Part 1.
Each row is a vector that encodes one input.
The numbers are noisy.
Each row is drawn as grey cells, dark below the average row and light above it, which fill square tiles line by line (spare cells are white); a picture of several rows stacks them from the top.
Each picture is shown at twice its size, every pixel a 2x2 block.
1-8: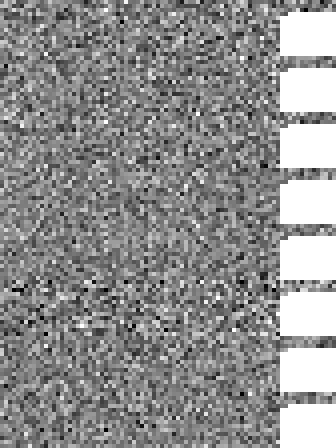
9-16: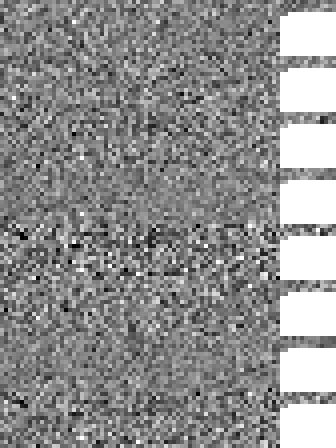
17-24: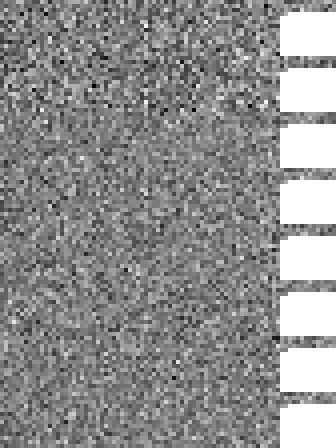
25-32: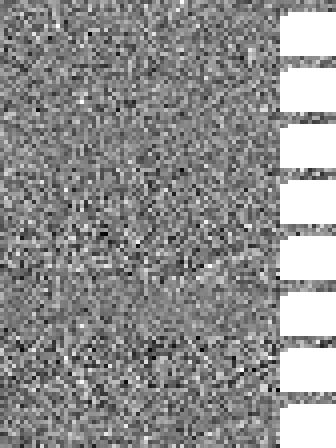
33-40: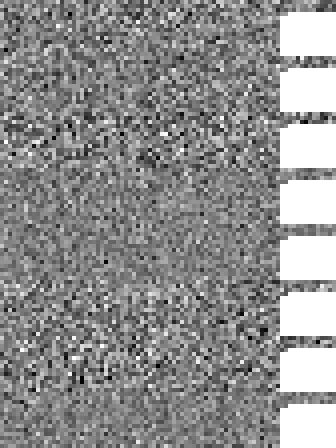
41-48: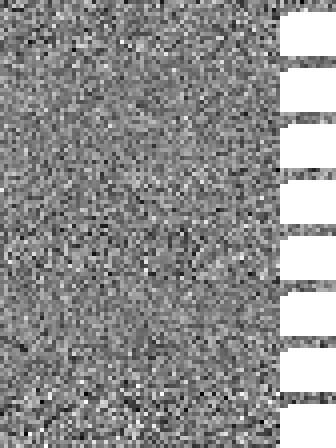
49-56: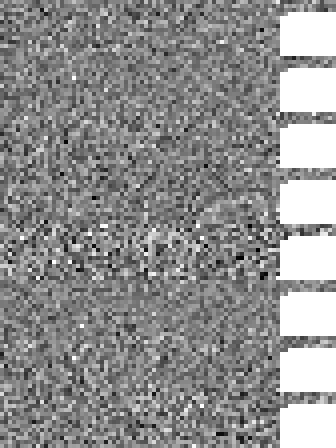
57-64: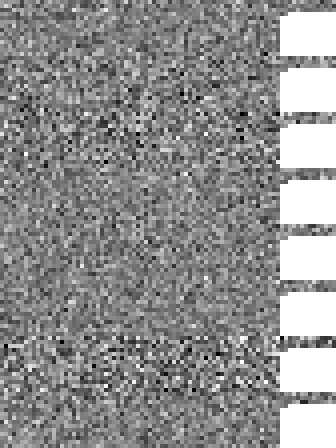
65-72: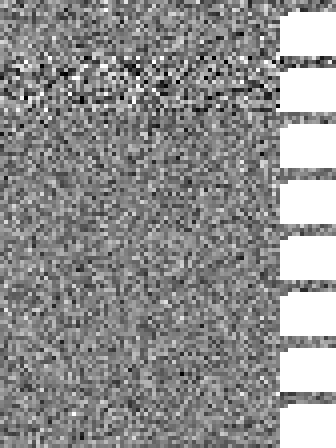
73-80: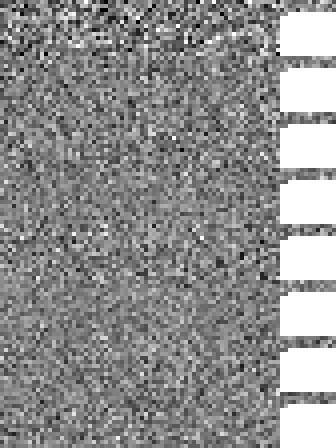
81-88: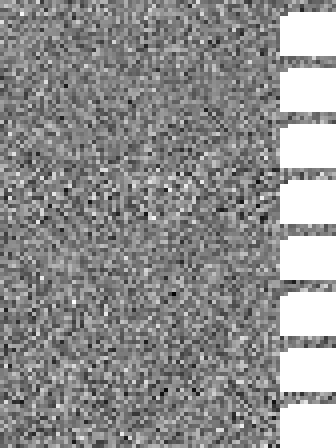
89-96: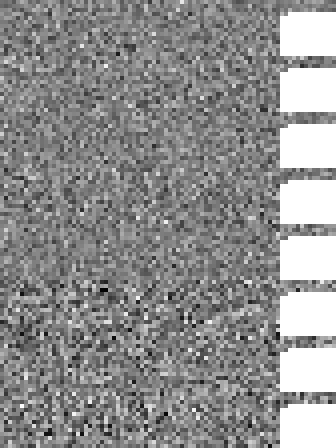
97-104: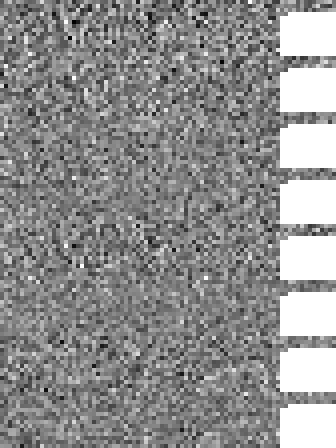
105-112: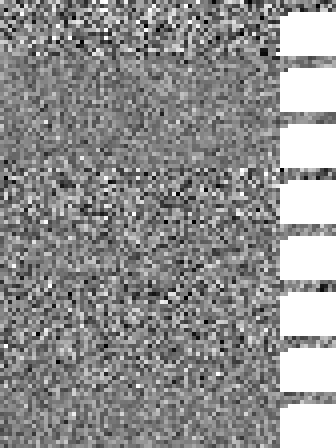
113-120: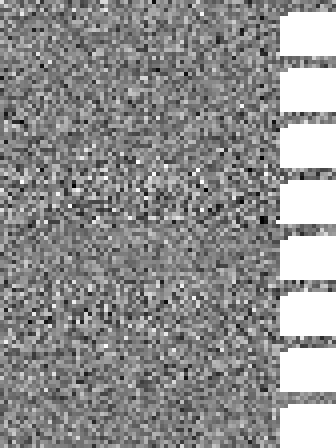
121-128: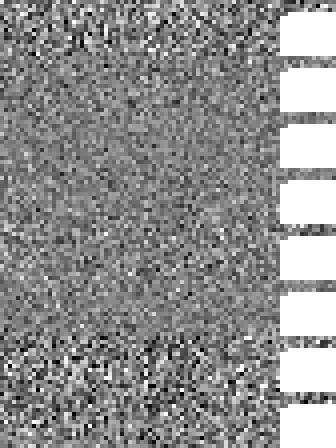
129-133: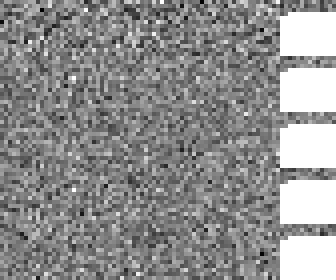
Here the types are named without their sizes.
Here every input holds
either a point on a circle, or a point on a line, or three true/false values.
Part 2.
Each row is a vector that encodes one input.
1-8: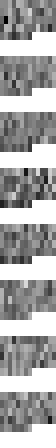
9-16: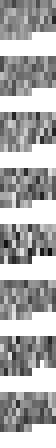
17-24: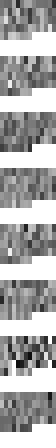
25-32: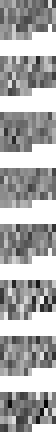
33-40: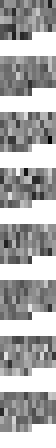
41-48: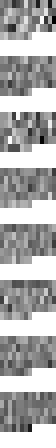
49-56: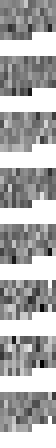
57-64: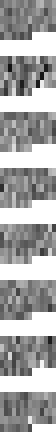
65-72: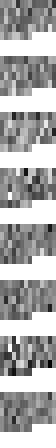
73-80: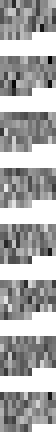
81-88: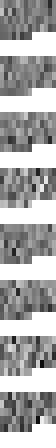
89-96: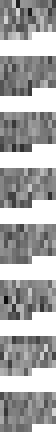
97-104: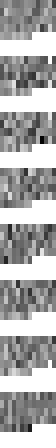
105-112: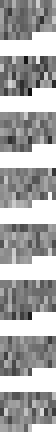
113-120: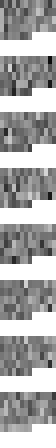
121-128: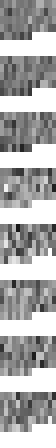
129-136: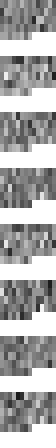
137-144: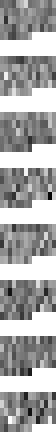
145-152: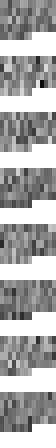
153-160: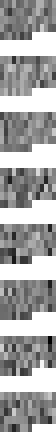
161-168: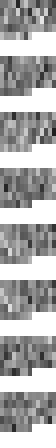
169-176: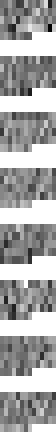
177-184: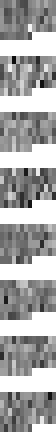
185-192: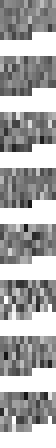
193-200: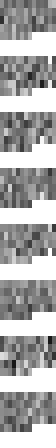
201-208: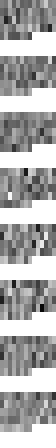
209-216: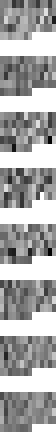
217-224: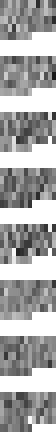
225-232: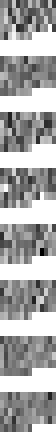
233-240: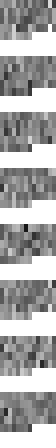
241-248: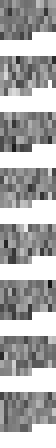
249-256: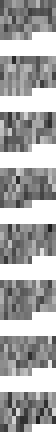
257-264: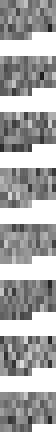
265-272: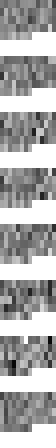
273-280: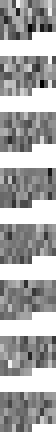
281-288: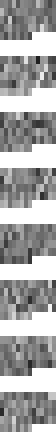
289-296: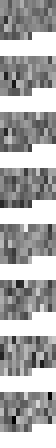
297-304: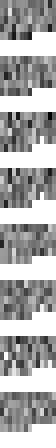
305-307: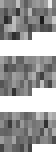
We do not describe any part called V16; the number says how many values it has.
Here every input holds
either a point on a 4-point line, or three true/false values, or a value of V16.
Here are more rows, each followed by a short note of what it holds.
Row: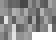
three true/false values
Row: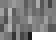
a value of V16
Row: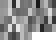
a point on a 4-point line
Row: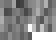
a value of V16
